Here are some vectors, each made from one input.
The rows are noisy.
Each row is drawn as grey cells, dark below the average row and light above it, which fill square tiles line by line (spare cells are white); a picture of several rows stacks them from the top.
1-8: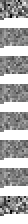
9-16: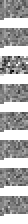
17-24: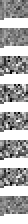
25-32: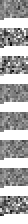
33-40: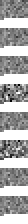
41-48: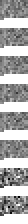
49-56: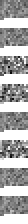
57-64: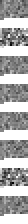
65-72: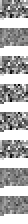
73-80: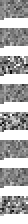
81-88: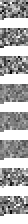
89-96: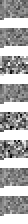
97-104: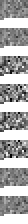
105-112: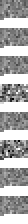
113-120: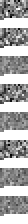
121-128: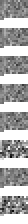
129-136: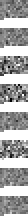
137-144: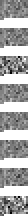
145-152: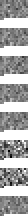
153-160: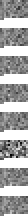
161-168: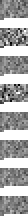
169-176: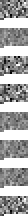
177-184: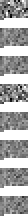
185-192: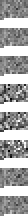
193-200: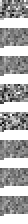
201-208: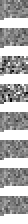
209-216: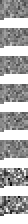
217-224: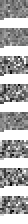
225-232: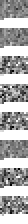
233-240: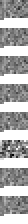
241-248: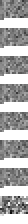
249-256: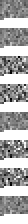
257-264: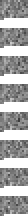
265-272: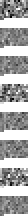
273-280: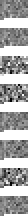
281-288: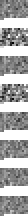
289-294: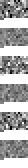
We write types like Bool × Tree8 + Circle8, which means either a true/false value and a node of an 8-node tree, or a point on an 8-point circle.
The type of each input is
Line3 × Line5 × (Tree12 + Unit) + List3(Line4).
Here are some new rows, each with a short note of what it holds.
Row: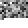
the empty list
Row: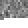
a point on a 3-point line, a point on a 5-point line and a node of a 12-node tree
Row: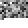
the empty list
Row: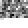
a list of one item
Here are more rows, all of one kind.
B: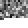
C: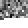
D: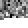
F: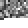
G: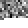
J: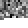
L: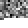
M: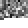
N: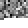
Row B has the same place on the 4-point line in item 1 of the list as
C, F and M.
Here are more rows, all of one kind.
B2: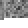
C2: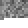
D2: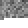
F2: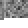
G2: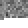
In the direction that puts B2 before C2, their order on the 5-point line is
F2, B2, G2, D2, C2.
